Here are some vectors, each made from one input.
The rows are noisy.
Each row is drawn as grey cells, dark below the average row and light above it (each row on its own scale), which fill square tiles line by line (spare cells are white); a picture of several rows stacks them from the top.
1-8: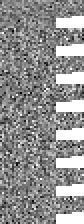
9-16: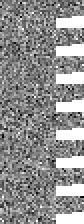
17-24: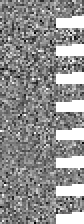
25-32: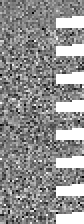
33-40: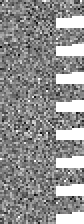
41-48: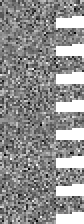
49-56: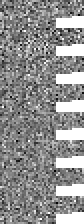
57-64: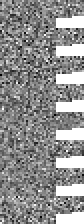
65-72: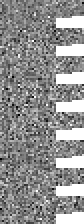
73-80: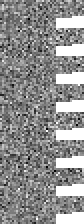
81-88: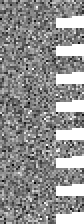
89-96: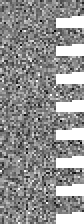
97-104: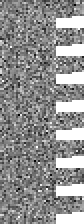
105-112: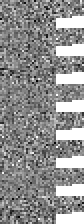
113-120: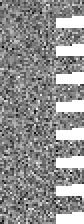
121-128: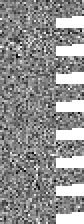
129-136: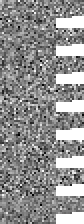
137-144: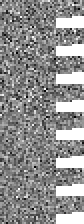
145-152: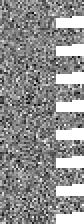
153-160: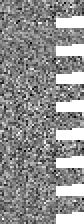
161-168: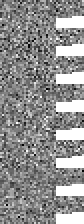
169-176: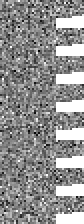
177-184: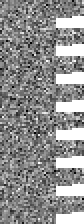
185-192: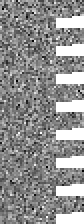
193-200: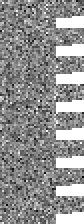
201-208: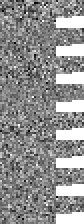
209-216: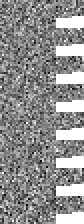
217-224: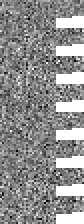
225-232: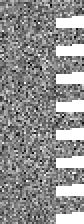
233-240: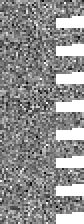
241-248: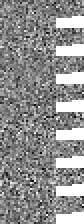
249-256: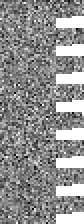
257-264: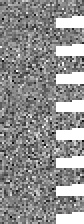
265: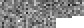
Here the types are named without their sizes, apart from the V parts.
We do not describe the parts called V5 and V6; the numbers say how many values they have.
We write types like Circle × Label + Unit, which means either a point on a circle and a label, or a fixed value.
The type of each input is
Bool × Bool × Bool × Label × V5 × V6 + Line.
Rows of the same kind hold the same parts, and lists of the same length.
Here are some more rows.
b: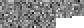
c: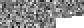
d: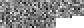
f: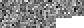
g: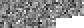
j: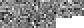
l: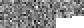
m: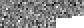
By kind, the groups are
b, c, d, f, j, l
g, m

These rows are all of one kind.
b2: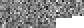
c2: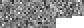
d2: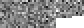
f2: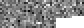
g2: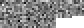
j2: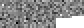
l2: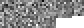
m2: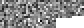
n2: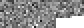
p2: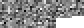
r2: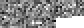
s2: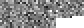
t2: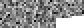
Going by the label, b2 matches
c2, m2 and p2.
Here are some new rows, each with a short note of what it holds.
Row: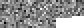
a label, three true/false values, a value of V5 and a value of V6
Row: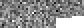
a point on a line
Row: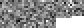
a label, three true/false values, a value of V5 and a value of V6
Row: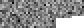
a label, three true/false values, a value of V5 and a value of V6
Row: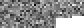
a label, three true/false values, a value of V5 and a value of V6
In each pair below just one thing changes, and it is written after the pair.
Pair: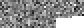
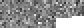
the value of V6
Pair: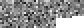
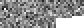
the value of V5
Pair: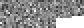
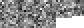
the value of V5
